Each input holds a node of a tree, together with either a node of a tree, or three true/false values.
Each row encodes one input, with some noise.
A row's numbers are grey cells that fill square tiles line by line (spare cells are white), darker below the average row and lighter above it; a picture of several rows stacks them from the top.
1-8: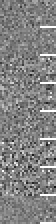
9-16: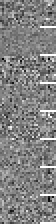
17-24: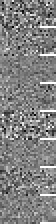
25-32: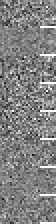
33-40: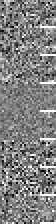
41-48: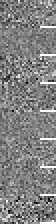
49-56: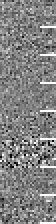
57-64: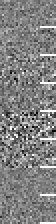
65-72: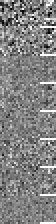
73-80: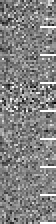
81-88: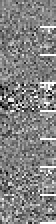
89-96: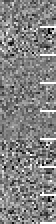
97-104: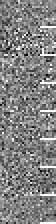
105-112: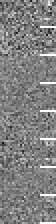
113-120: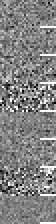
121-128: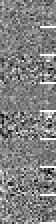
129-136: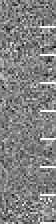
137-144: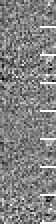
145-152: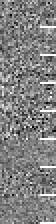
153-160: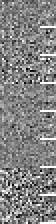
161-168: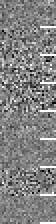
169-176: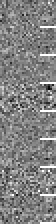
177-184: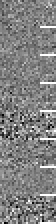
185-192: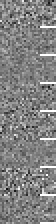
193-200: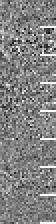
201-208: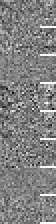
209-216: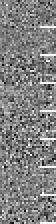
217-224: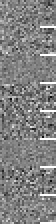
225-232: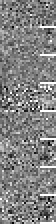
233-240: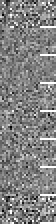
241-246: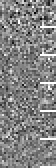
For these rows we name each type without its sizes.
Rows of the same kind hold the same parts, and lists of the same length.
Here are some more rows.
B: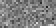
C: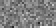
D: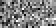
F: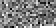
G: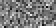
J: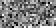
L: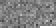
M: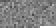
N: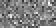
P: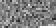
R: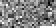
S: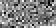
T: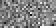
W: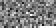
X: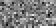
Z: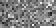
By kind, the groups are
B, F, G, J, N, P, R, Z
C, D, L, M, S, T, W, X

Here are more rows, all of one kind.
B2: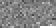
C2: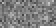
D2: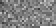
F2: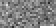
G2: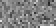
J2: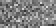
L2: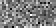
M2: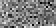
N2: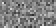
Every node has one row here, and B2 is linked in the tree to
D2 and G2.
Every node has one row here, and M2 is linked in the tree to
C2 and J2.
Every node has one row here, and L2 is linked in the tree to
J2.
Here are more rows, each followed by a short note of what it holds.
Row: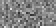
a node of a tree and three true/false values
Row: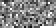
a node of each of two trees
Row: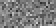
a node of a tree and three true/false values
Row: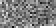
a node of a tree and three true/false values
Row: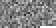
a node of a tree and three true/false values
